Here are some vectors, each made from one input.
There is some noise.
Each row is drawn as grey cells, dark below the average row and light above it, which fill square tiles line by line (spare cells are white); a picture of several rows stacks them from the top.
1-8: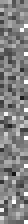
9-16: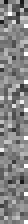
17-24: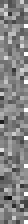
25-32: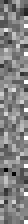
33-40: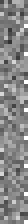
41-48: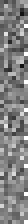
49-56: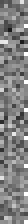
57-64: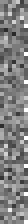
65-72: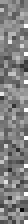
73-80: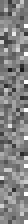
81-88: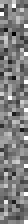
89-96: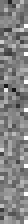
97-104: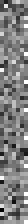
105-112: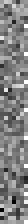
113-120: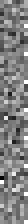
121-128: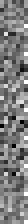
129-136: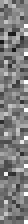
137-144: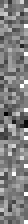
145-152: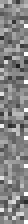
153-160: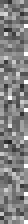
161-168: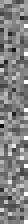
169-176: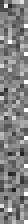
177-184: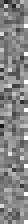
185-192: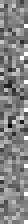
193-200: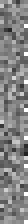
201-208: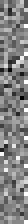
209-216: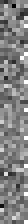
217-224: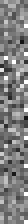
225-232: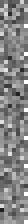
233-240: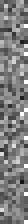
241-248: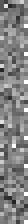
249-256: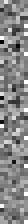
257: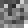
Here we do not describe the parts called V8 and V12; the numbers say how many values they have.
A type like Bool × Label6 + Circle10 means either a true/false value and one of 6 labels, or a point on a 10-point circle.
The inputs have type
Bool × (Line7 + V8) + V12.
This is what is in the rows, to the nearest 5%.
About 60% of them hold a true/false value, together with either a point on a 7-point line, or a value of V8. The rest hold a value of V12.
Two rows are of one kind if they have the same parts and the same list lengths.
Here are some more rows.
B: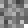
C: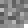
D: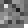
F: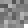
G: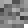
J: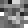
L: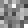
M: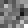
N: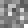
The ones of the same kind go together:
B, L, N
C, F, G
D, J, M

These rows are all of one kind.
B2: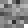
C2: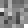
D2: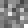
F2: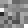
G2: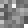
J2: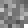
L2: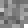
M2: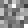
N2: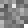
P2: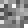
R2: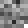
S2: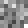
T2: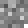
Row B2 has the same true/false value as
G2, N2, P2 and R2.
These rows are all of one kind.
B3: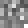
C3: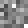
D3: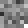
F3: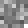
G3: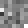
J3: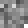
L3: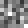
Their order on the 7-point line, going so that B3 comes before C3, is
J3, D3, B3, C3, L3, G3, F3.
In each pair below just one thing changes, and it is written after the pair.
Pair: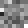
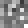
the place on the 7-point line
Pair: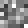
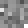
the true/false value
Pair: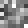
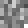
the true/false value
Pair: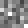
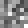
the place on the 7-point line
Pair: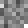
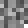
the place on the 7-point line
